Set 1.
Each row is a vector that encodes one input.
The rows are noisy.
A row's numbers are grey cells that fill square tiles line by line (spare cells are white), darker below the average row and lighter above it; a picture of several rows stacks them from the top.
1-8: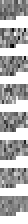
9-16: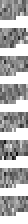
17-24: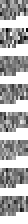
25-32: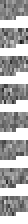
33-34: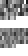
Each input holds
a point on an 8-point line.
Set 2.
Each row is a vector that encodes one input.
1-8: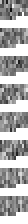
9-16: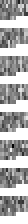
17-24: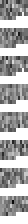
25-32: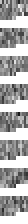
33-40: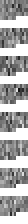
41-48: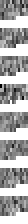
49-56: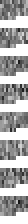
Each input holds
a point on a 6-point line.
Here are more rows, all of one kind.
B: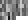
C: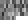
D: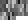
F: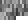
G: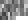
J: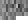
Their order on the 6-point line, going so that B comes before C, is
D, B, F, J, G, C.
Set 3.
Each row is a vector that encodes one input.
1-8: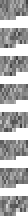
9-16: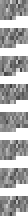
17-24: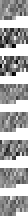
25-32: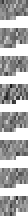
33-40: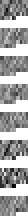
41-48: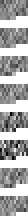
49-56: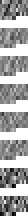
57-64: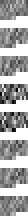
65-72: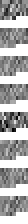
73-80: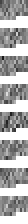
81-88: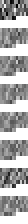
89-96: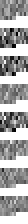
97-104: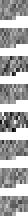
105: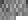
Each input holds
a point on a 4-point line.
